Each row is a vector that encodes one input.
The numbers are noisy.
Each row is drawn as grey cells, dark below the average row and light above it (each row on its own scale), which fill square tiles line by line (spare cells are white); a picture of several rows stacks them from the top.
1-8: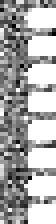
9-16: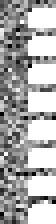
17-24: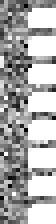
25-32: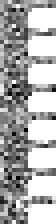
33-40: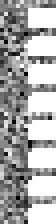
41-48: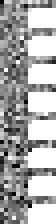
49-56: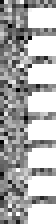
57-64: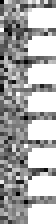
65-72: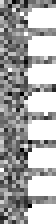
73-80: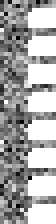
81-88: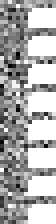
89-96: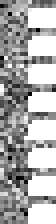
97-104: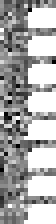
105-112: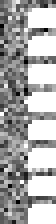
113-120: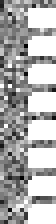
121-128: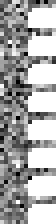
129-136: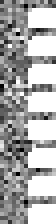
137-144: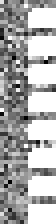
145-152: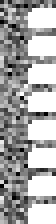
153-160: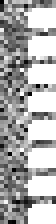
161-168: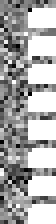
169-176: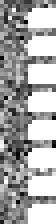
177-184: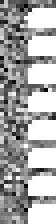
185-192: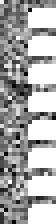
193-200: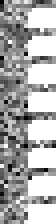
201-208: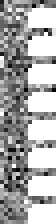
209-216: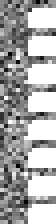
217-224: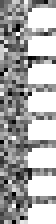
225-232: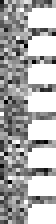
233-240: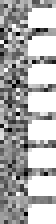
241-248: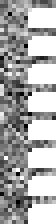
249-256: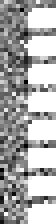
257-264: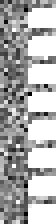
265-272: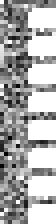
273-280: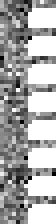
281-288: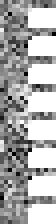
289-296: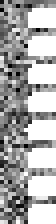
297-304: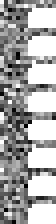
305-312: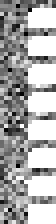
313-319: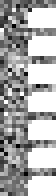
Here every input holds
either a point on an 11-point circle, or one of 8 labels.
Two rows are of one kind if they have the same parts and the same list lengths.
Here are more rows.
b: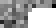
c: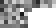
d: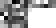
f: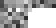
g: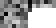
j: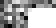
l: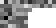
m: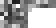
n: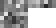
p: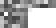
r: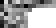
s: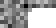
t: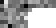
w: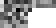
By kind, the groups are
b, c, f, g, j, r, s, t
d, l, m, n, p, w

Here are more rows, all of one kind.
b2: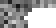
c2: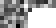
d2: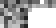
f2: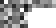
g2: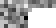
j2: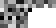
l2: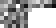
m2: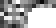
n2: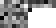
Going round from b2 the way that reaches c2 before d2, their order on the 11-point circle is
b2, f2, j2, c2, l2, m2, n2, g2, d2.
